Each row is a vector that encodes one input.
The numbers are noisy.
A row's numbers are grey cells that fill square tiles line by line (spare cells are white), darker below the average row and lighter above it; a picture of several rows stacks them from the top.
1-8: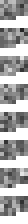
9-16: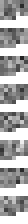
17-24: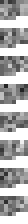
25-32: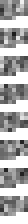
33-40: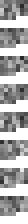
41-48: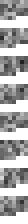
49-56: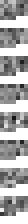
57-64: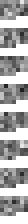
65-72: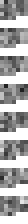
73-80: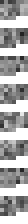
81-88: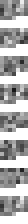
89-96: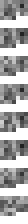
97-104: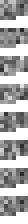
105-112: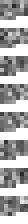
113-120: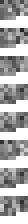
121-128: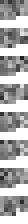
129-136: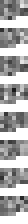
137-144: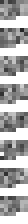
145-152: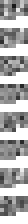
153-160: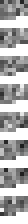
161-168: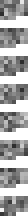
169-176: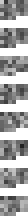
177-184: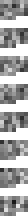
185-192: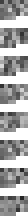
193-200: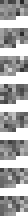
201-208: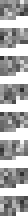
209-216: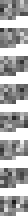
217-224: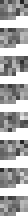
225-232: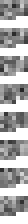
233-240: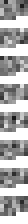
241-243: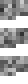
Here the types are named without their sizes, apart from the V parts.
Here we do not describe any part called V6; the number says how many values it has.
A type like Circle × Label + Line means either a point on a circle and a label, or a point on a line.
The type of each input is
Bool × V6 + Label + Tree.
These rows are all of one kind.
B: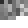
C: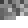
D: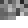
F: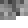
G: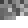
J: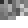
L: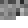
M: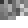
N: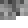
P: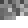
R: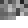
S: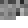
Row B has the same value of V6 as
J and M.
